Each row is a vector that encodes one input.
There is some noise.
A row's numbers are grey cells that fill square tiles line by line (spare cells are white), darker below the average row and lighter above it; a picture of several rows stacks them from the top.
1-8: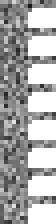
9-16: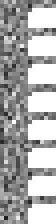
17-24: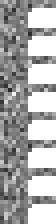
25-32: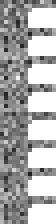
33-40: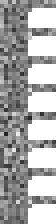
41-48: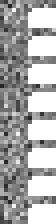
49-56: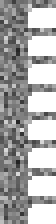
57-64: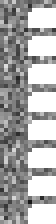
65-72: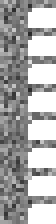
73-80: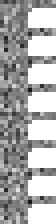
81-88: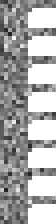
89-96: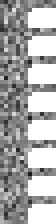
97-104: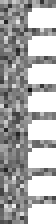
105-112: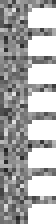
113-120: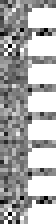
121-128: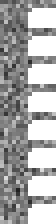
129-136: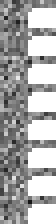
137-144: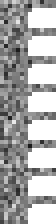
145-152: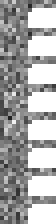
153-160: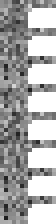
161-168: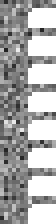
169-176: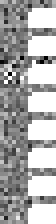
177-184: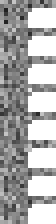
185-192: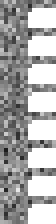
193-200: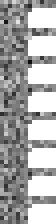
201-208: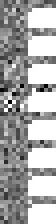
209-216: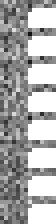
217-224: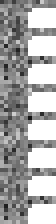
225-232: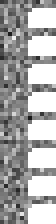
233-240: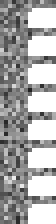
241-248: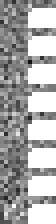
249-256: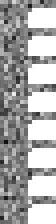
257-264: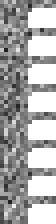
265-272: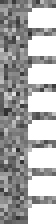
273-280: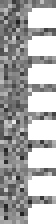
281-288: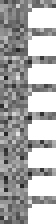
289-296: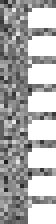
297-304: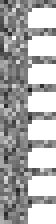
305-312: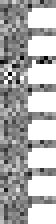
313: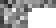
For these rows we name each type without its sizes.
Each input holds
a list of points on a line.
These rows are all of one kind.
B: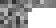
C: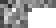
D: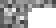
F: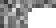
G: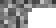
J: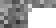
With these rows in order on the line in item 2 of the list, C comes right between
B and F.
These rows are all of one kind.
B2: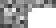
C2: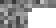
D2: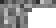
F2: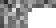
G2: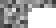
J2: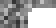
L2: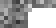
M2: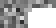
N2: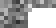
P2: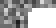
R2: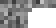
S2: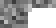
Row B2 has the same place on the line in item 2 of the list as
L2, M2, N2 and P2.
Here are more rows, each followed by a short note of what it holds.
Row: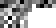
the empty list
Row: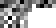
the empty list
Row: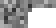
a list of one item
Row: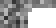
a list of two items
